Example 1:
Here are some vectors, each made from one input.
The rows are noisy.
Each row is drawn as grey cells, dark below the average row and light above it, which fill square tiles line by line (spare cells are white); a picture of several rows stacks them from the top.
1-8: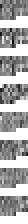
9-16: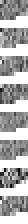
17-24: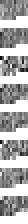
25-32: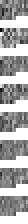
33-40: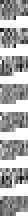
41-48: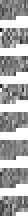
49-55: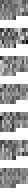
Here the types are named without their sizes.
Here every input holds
a point on a line.
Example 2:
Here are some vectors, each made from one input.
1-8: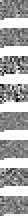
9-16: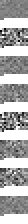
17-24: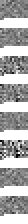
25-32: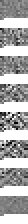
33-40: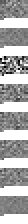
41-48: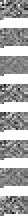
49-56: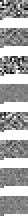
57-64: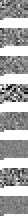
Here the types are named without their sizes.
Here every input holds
a point on a line.
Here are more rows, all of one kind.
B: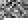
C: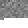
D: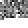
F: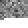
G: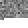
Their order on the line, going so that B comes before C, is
B, C, F, G, D.
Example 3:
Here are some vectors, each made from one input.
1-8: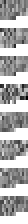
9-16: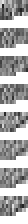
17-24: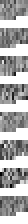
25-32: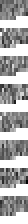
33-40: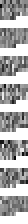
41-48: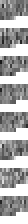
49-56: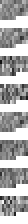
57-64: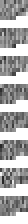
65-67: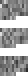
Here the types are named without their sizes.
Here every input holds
a point on a circle.
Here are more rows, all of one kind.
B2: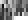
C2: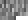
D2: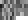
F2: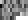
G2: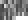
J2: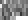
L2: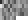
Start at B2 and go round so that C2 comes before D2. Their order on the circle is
B2, J2, L2, C2, F2, D2, G2.
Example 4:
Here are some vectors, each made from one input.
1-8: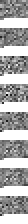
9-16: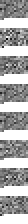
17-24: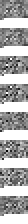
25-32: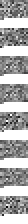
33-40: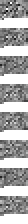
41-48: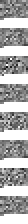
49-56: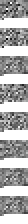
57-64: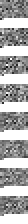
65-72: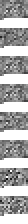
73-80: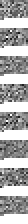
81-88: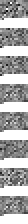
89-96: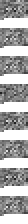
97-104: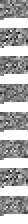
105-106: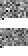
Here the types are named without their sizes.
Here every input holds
a point on a circle.
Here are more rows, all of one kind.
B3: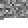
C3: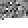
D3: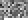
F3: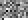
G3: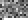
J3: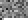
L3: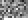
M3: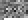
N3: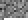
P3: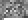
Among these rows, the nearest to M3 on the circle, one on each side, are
C3 and N3.
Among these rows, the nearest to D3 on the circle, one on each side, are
F3 and L3.
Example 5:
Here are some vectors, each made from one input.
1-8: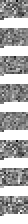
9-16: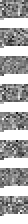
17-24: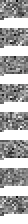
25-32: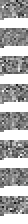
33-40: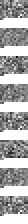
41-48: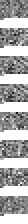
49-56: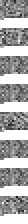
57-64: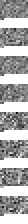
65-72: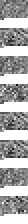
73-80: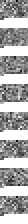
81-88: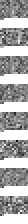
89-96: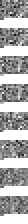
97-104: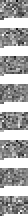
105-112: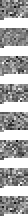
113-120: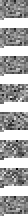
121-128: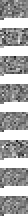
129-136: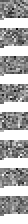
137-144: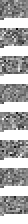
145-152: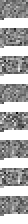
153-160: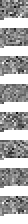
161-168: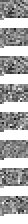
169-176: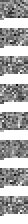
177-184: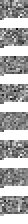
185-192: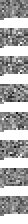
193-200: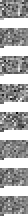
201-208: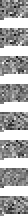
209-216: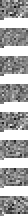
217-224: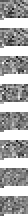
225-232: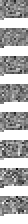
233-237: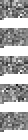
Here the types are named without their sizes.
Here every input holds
a node of a tree.
